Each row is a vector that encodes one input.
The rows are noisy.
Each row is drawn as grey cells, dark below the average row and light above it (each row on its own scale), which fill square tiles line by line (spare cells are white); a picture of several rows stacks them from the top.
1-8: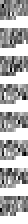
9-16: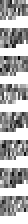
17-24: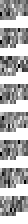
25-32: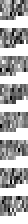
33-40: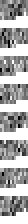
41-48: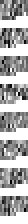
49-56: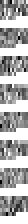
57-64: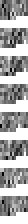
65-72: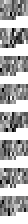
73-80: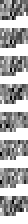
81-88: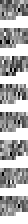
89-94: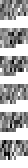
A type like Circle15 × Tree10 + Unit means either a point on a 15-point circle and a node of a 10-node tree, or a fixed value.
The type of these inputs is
Bool × Bool × Bool + Label10 + Line6.
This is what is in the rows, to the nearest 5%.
About 35% of them hold one of 10 labels. About 20% of them hold a point on a 6-point line. The rest hold three true/false values.
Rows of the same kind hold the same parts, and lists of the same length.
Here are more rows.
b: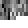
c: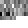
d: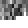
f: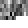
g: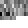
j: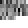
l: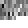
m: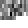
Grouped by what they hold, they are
b, c, g, l
d, f, m
j

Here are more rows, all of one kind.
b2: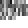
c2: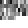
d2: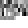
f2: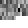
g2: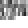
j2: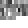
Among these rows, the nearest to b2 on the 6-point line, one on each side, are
c2 and g2.
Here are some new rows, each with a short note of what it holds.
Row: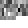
a point on a 6-point line
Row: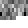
three true/false values
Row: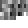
one of 10 labels
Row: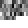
one of 10 labels
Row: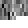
three true/false values
